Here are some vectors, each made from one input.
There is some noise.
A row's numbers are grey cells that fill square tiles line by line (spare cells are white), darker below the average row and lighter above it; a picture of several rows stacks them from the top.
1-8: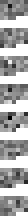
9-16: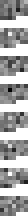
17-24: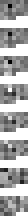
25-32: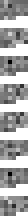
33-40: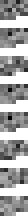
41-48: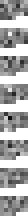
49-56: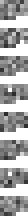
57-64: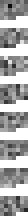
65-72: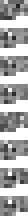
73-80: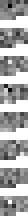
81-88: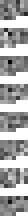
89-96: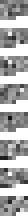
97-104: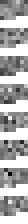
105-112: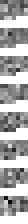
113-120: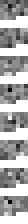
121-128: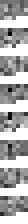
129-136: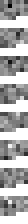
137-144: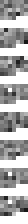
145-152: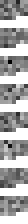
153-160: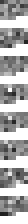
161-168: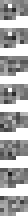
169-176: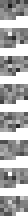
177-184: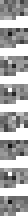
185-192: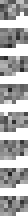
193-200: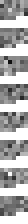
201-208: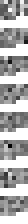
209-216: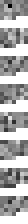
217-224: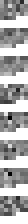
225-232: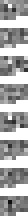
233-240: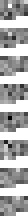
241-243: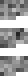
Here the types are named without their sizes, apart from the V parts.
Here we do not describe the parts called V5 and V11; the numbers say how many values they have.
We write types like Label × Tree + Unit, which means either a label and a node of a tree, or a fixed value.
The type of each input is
Label × (Tree + V11) + V5.
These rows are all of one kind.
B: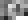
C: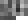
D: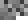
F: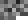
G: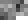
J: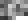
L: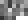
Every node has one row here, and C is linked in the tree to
D, J and L.
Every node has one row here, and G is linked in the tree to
L.
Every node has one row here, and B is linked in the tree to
J.
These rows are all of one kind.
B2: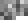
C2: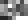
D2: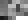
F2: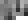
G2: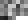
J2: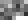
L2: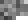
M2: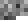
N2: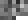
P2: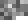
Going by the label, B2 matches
L2 and P2.
